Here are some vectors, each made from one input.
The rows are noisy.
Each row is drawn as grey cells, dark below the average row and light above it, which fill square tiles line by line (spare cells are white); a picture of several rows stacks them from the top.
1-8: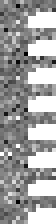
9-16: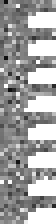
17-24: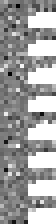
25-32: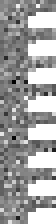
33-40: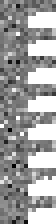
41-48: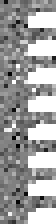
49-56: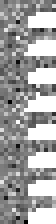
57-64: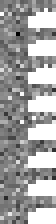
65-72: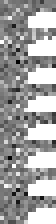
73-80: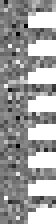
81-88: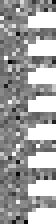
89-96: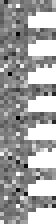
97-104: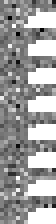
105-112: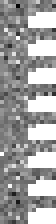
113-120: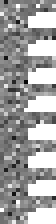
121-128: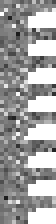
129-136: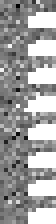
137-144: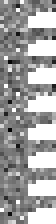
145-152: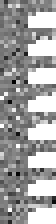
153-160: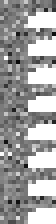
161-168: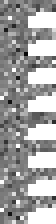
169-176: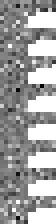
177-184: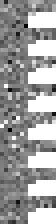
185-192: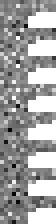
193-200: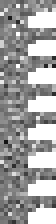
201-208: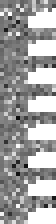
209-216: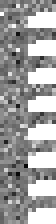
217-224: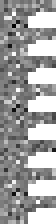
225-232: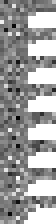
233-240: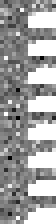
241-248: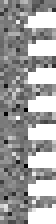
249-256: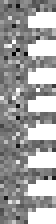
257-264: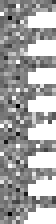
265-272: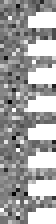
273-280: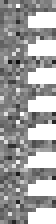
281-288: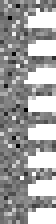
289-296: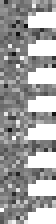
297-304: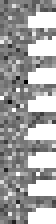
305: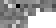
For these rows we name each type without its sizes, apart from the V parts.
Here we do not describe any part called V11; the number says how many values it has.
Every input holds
three true/false values, together with either a node of a tree, or a value of V11.
